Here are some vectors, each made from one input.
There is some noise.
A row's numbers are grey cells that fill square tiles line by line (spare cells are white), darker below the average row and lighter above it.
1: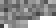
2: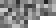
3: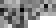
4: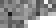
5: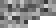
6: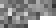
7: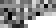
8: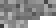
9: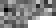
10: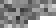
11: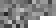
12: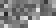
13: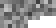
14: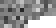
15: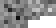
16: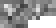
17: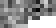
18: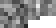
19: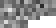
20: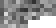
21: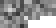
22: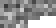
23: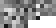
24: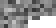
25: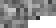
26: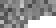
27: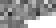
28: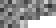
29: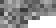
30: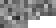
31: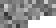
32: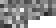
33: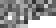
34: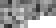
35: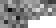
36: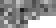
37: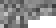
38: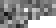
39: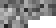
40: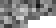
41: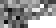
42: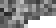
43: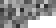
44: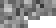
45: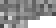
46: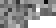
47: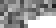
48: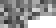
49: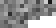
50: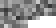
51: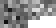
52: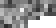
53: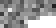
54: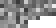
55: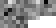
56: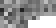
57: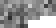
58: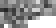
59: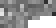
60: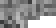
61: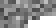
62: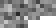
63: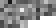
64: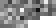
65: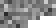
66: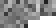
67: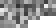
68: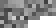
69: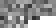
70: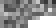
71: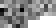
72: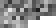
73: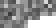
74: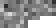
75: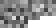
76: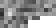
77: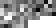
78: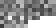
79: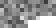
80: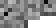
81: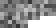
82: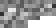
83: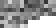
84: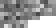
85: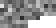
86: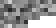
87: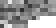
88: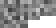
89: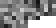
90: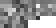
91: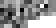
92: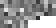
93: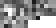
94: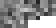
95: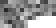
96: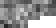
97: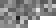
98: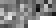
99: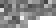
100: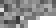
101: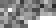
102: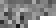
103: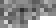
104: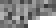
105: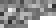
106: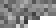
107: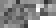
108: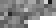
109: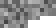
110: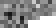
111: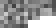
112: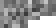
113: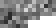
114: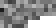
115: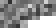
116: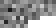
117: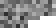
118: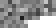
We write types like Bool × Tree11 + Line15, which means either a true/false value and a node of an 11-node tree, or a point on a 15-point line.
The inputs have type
(Line4 + Line5) × Tree8.
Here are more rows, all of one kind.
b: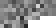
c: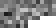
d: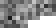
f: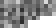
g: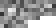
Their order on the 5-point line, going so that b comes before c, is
g, b, f, d, c.
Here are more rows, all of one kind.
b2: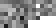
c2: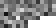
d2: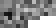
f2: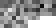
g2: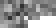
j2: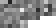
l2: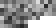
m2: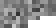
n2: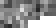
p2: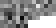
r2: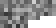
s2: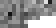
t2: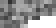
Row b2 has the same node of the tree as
c2, d2, p2 and r2.
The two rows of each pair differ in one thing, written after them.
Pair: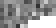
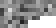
the place on the 5-point line
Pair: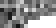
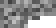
the place on the 5-point line
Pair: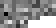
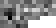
the node of the tree
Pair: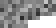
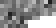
the node of the tree
